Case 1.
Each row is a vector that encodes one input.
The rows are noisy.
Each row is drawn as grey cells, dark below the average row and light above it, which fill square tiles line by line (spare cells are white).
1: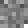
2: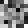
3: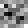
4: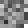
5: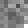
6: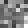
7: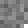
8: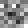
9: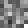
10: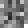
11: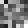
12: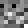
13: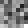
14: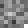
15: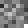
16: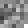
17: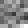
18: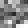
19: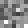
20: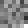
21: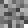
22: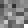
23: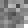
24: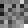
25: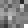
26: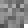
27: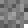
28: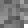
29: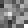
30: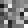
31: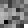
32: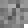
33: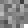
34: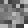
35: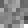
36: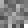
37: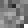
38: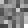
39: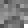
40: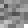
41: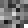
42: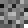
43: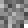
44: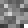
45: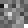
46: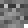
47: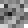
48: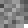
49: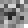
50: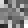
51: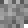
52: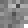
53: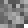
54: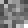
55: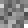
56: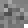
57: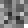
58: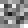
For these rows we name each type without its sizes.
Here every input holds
a node of a tree.
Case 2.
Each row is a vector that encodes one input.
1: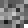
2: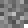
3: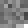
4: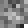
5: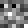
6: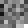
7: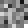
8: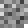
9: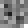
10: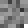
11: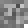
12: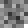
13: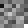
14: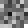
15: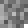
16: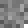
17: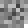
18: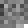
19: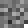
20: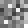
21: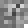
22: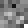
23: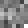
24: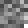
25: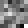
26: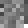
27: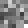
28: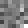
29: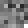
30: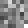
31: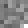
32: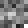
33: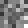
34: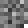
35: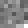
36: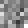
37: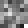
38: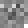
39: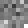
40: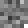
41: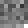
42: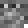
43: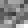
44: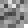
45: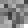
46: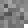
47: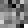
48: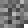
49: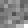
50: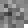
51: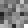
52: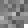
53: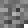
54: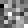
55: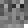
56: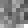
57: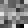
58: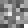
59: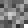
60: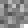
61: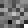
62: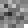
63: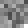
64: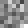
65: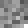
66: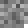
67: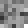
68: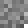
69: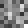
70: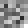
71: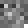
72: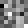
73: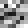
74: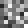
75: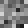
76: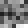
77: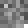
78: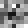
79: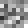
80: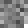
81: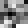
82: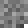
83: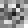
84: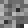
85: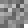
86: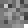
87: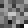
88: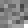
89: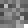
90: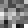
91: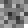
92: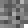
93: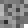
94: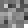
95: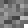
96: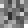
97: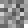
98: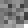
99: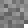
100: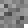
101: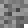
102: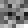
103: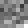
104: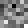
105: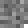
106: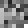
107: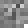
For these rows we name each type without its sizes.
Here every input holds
a node of a tree.
